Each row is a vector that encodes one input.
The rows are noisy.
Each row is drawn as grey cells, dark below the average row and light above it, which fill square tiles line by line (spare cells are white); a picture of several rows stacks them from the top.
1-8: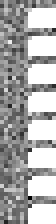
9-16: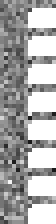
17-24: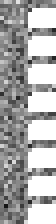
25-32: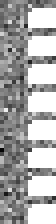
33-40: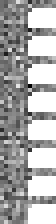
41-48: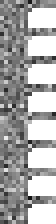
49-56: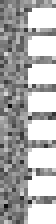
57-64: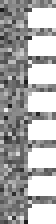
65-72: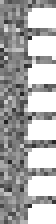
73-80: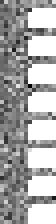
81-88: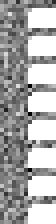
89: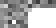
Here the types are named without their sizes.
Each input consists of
either a point on a circle, or a label, or a node of a tree.
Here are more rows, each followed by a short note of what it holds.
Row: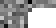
a node of a tree
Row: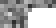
a point on a circle
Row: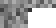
a label
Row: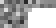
a point on a circle
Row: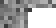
a label
